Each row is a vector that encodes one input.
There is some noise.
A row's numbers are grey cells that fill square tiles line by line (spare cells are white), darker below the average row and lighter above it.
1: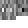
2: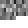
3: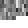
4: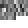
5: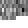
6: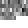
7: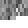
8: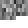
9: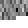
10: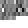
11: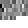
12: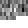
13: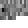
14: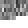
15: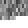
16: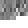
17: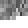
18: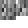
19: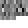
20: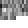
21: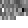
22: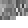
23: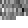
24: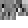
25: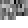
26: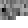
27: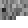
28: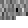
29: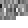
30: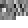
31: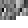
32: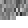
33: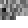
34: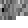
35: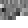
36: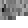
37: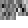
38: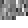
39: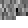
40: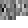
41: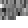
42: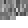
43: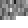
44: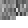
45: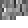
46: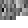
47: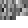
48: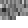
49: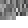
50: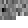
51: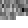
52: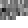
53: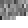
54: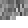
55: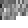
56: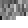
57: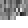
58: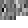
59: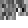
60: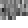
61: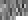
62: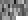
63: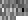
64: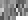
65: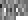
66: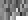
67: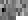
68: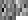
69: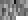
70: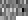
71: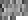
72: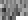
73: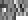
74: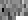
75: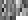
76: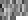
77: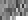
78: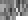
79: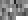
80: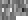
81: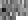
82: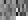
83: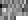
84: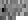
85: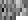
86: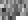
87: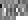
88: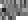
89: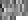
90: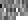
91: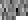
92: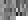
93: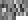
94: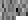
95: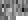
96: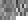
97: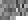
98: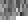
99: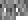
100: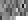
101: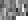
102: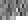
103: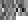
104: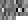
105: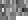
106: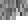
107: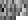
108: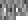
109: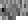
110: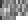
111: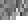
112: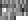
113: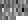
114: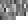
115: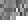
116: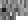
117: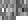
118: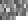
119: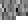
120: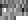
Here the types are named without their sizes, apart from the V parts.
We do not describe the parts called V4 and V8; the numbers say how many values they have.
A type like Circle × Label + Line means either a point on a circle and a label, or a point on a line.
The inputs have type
(Bool × V4 × V8 + Unit) × Tree.
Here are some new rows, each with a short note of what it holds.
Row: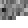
a node of a tree, a true/false value, a value of V4 and a value of V8
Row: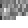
a node of a tree
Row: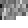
a node of a tree
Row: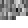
a node of a tree
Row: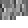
a node of a tree
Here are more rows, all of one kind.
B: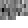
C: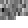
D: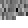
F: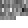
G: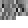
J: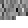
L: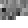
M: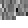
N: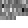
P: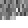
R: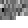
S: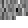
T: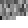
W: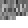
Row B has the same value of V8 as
F, P, S and T.
